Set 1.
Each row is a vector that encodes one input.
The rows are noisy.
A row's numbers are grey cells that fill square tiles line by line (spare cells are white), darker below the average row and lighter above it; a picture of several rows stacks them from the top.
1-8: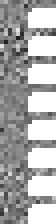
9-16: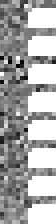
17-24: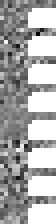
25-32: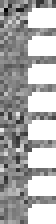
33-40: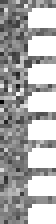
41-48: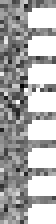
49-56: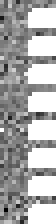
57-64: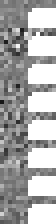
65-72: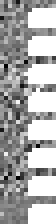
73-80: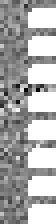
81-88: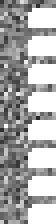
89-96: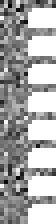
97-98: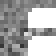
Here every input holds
either one of 8 labels, or a point on a 5-point line and a point on a 6-point line.
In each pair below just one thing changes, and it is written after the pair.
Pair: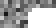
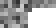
the place on the 6-point line
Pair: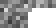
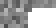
the place on the 6-point line
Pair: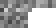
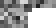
the place on the 5-point line
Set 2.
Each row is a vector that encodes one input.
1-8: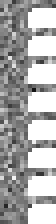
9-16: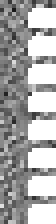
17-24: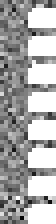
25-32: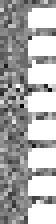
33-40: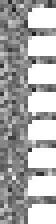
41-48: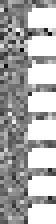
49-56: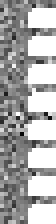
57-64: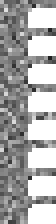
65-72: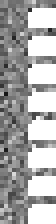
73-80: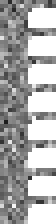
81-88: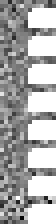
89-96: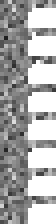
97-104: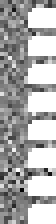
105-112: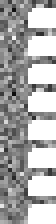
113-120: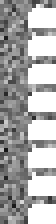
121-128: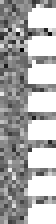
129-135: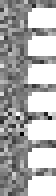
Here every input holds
either a point on an 11-point circle and a true/false value, or a fixed value.
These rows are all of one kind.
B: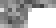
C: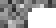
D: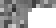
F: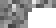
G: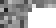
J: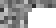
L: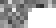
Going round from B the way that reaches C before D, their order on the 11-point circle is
B, L, G, F, C, J, D.
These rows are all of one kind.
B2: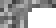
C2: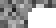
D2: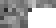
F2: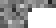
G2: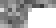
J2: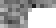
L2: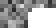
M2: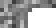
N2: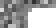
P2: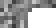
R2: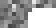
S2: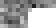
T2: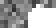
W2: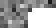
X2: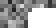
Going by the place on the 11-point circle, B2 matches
F2, M2, P2 and W2.
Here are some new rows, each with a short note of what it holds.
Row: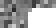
a point on an 11-point circle and a true/false value
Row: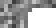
a point on an 11-point circle and a true/false value
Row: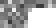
a point on an 11-point circle and a true/false value
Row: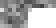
a point on an 11-point circle and a true/false value
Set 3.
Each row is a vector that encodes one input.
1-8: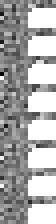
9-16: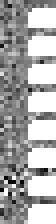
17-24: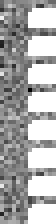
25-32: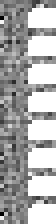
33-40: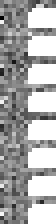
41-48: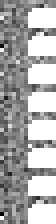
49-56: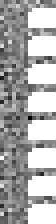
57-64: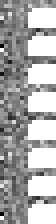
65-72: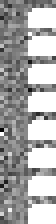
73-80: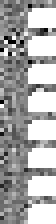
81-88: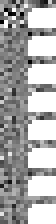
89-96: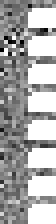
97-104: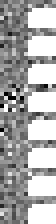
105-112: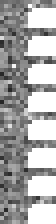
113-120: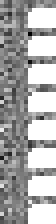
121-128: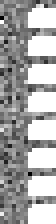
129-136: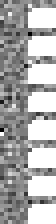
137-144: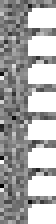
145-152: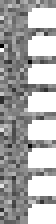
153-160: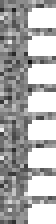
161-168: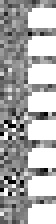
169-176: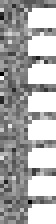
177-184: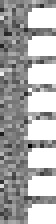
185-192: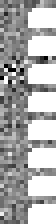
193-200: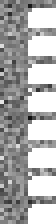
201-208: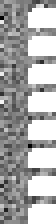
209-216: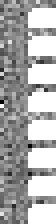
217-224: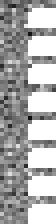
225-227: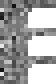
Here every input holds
either a fixed value, or one of 8 labels and a true/false value.
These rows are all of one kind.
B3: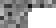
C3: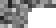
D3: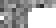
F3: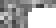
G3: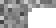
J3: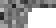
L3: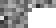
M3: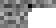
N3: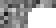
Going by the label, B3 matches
D3, F3 and M3.
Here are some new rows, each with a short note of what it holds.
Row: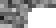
one of 8 labels and a true/false value
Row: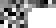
a fixed value
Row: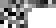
a fixed value
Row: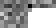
one of 8 labels and a true/false value
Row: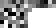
a fixed value
